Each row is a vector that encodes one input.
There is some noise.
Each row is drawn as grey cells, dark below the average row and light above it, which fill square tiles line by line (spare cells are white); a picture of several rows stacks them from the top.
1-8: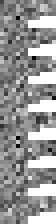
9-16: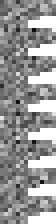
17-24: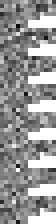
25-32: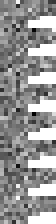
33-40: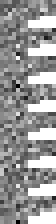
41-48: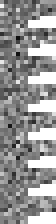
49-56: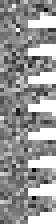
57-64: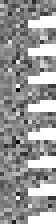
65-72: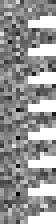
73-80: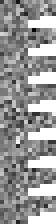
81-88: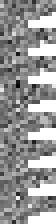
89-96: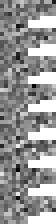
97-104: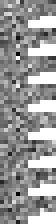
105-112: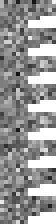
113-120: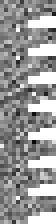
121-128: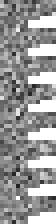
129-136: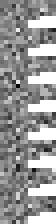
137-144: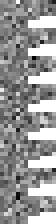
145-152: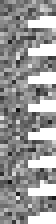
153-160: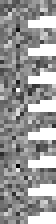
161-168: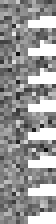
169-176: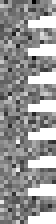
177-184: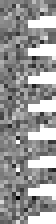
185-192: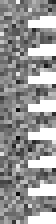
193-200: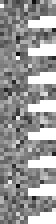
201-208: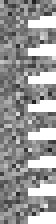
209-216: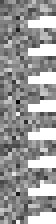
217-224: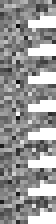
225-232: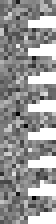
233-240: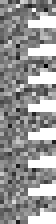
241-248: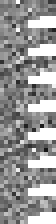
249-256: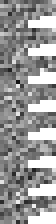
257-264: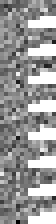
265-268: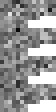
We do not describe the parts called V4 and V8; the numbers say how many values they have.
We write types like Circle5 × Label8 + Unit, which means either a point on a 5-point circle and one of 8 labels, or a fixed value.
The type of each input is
Bool × Line9 × V4 × V8.
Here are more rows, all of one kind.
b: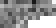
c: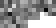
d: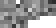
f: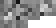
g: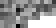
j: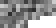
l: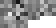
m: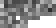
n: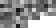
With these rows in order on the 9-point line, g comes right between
b and f.
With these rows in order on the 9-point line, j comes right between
d and l.
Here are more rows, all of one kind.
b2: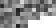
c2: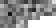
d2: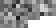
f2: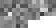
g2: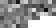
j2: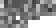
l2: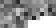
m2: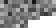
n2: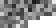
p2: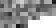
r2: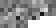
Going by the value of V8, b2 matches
d2 and n2.
